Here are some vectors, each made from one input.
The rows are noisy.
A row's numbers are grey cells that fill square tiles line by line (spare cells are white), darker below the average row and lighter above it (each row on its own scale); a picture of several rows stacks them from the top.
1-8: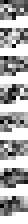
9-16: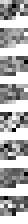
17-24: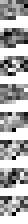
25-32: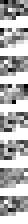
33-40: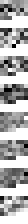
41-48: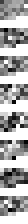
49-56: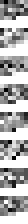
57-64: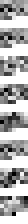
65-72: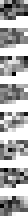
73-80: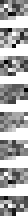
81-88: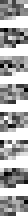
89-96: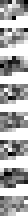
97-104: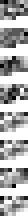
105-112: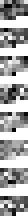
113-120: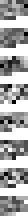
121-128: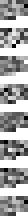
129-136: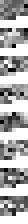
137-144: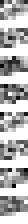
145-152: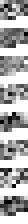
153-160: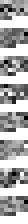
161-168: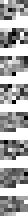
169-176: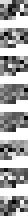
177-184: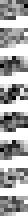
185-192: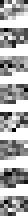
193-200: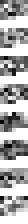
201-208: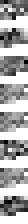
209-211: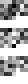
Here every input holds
four true/false values.
